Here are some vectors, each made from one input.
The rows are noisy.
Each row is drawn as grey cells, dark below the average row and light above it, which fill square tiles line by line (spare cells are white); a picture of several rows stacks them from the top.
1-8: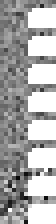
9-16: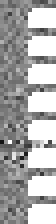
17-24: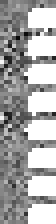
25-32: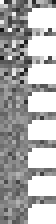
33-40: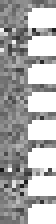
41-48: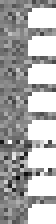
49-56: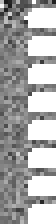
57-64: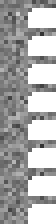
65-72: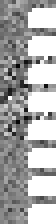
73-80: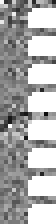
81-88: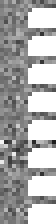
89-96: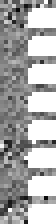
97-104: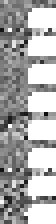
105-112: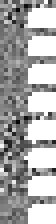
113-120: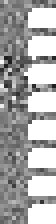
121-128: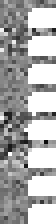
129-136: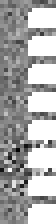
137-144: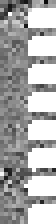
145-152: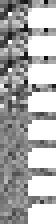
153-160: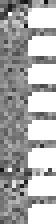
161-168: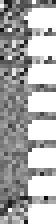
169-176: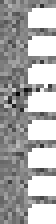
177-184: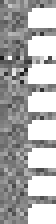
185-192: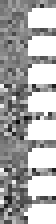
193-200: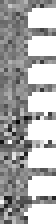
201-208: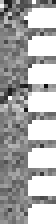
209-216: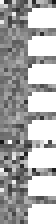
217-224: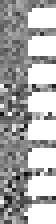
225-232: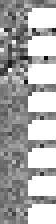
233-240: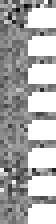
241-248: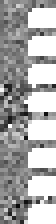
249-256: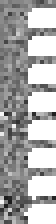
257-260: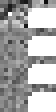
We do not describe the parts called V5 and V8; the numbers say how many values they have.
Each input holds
either a point on a 7-point line, a true/false value and a value of V8, or a value of V5.
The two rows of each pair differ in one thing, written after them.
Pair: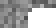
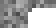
the true/false value
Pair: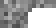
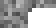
the value of V8
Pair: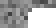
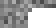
the value of V8
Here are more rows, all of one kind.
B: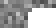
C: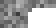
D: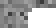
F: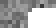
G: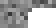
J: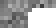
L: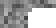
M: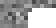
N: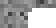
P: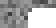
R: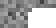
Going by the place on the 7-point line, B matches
G and M.
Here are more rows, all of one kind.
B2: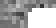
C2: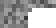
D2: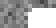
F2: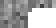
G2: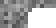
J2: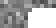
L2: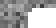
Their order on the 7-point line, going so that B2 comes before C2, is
F2, B2, D2, L2, C2, G2, J2.
